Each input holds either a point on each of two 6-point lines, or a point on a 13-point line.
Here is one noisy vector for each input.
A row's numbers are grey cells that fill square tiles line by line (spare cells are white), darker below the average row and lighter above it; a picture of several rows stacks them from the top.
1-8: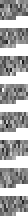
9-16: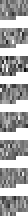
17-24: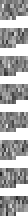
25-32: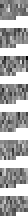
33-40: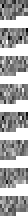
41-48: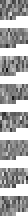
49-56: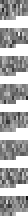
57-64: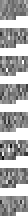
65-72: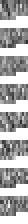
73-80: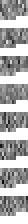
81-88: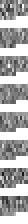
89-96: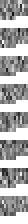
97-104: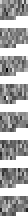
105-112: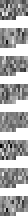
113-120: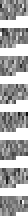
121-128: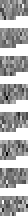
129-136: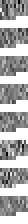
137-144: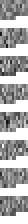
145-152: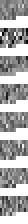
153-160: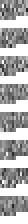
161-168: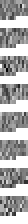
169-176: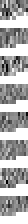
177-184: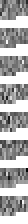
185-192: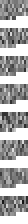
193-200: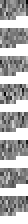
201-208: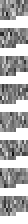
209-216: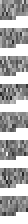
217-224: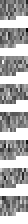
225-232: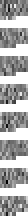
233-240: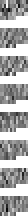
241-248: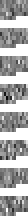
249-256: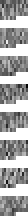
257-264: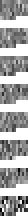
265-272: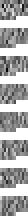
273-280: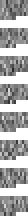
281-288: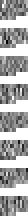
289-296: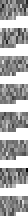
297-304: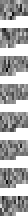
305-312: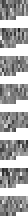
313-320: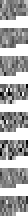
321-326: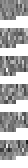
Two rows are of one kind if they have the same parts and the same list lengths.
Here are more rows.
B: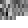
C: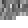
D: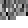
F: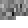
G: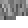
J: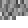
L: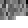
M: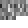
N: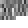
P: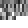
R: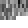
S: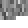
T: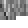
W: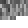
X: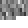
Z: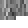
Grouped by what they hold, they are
B, C, D, L, N, P, R, W
F, G, J, M, S, T, X, Z

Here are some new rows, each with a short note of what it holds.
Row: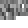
a point on each of two 6-point lines
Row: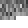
a point on a 13-point line
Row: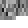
a point on a 13-point line
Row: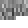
a point on each of two 6-point lines
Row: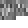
a point on each of two 6-point lines
